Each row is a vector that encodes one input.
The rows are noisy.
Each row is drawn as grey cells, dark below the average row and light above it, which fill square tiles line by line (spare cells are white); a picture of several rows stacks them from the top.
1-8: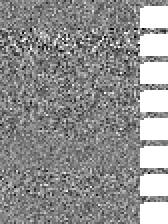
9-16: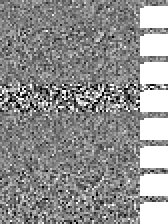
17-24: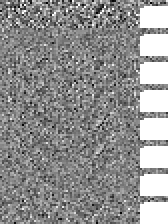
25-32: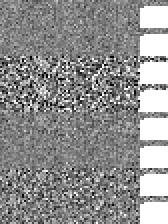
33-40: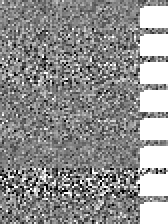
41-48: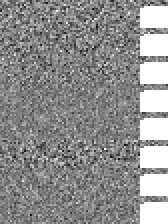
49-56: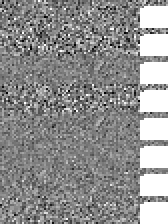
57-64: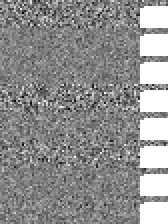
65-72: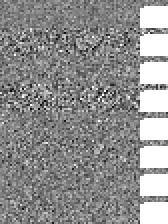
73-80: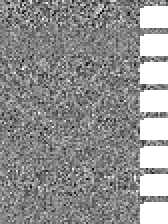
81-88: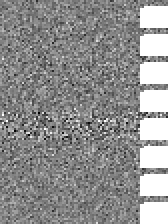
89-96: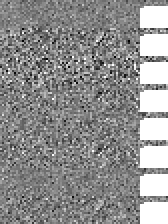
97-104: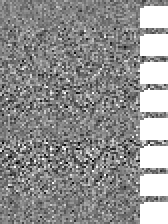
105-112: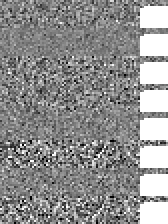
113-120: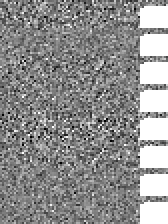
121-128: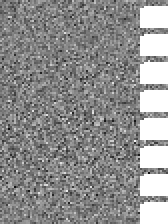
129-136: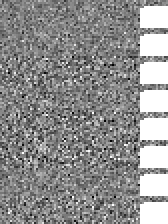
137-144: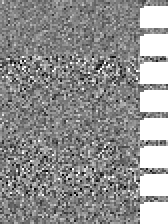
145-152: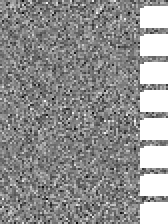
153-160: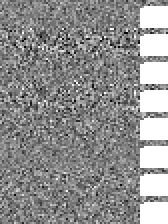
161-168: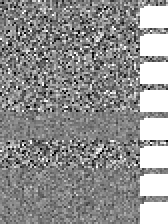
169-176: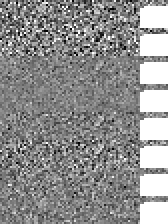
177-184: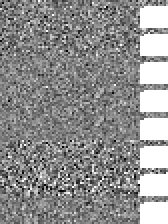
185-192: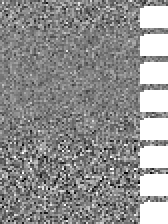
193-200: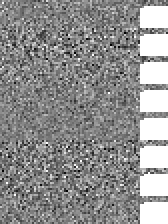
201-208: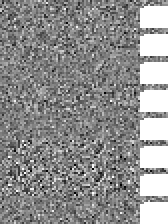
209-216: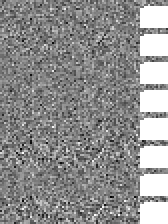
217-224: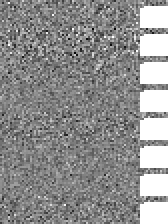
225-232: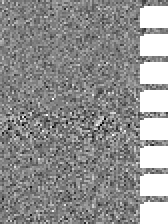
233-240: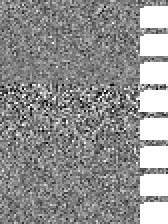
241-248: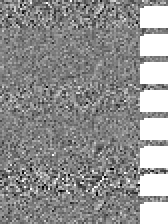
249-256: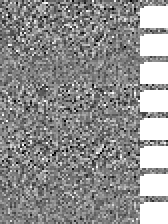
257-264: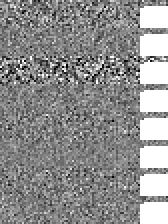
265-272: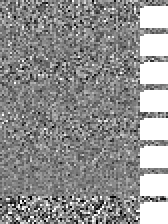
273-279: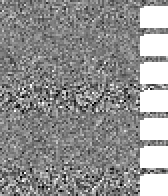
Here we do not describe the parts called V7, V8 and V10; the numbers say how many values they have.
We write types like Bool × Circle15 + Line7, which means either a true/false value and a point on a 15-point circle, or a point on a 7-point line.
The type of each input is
Bool × (Line6 + V7) + (Tree11 + Unit) × V8 × V10.
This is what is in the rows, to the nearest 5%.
About 40% of them hold a true/false value, together with either a point on a 6-point line, or a value of V7. The rest hold a value of V8 and a value of V10, together with either a fixed value, or a node of an 11-node tree.
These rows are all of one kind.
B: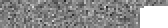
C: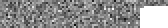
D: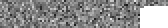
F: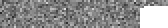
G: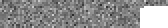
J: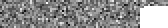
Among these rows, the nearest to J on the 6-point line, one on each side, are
B and F.
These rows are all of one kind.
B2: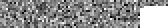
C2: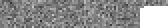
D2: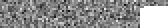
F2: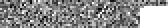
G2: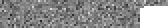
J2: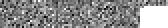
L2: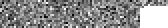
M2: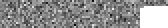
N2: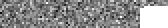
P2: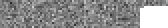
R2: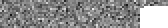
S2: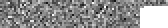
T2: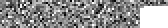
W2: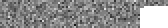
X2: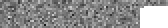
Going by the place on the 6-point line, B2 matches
F2, G2, R2 and W2.
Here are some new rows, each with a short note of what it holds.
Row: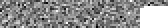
a value of V8 and a value of V10
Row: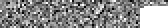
a node of an 11-node tree, a value of V8 and a value of V10
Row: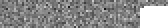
a value of V8 and a value of V10
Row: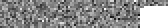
a point on a 6-point line and a true/false value
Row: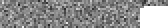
a node of an 11-node tree, a value of V8 and a value of V10
